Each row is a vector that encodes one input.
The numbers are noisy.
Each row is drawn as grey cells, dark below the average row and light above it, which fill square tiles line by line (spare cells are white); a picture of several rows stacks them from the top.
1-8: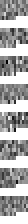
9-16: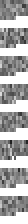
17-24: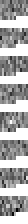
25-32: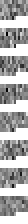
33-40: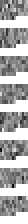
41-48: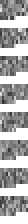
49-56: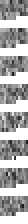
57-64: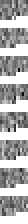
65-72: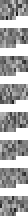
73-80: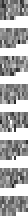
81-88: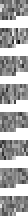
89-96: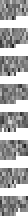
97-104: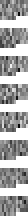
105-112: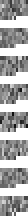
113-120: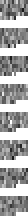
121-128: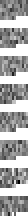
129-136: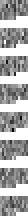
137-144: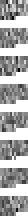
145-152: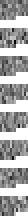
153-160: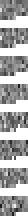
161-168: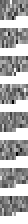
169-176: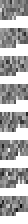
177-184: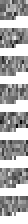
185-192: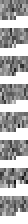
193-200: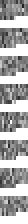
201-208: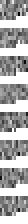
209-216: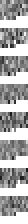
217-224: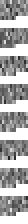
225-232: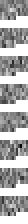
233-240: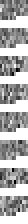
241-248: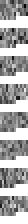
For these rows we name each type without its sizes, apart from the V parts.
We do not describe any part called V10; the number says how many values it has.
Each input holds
a node of a tree, together with either a point on a line, or a value of V10.
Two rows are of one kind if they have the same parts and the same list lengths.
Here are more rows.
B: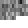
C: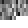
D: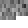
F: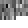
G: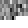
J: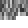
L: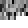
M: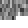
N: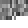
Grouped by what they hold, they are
B, C, D, F, N
G, J, L, M

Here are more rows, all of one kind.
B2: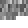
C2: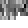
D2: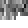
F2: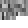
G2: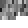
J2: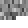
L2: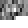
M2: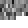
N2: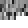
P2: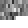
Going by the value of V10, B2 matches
C2, D2 and G2.
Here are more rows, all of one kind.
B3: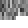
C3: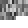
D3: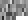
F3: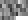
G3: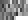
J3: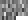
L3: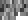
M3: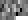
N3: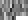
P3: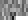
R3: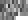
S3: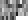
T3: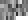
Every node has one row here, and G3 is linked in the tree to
B3, L3 and R3.
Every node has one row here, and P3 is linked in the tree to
C3 and R3.
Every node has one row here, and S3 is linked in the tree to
C3.
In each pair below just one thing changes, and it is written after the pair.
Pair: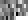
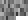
the node of the tree
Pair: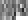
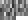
the value of V10
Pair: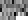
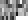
the value of V10
